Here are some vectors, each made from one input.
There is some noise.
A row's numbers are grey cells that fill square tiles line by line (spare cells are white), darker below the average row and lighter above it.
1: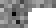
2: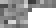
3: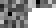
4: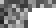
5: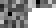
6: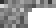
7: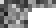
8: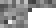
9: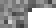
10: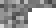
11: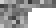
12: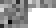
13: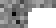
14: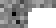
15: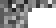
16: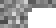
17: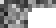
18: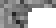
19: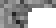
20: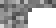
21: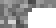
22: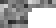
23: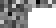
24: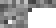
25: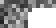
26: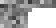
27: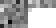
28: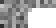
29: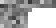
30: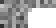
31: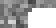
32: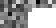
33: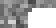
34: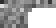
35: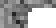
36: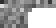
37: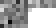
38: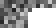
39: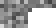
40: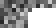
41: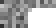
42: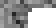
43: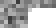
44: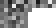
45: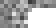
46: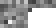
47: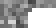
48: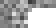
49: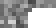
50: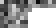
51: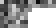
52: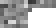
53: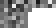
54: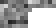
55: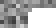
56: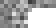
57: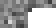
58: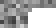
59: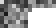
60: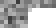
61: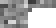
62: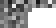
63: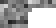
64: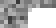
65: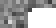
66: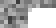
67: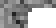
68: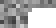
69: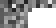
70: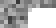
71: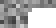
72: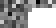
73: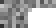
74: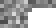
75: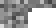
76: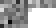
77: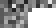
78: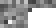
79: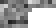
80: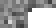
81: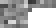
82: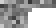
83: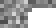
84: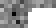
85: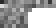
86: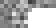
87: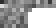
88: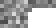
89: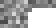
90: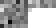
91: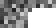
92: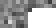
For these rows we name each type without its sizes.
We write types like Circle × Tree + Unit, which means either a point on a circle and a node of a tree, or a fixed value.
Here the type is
Bool × Bool × Bool × Bool + Line.
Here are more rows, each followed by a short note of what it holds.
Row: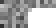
four true/false values
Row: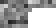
four true/false values
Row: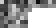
a point on a line
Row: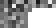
a point on a line
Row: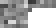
four true/false values
